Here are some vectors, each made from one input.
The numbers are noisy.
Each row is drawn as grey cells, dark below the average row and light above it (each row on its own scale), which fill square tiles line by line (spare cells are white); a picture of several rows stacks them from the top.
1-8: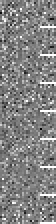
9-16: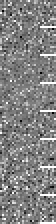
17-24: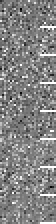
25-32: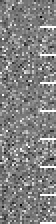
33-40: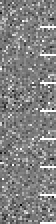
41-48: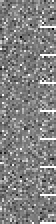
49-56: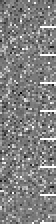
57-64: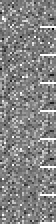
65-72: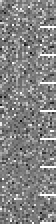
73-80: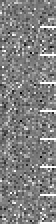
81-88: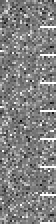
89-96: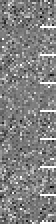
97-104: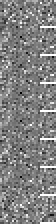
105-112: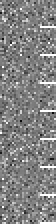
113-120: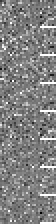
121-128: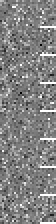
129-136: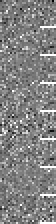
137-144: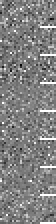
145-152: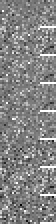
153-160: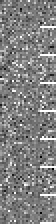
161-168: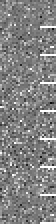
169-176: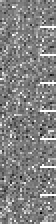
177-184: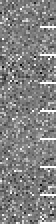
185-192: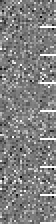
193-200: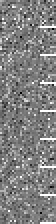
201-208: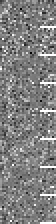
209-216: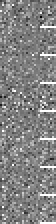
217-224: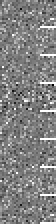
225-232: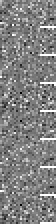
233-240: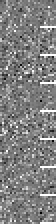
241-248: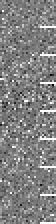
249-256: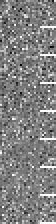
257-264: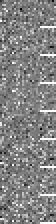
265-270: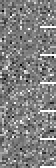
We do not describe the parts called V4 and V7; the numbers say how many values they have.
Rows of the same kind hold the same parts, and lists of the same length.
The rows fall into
3 kinds.
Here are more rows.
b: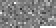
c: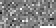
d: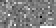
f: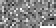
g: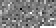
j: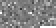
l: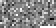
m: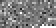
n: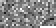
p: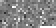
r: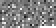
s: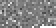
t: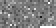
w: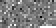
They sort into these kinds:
b, d, g, j, m, s, t, w
c, p, r
f, l, n

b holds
a point on an 8-point line and a value of V7.
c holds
a true/false value and a value of V4.
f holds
a point on a 6-point line and a true/false value.
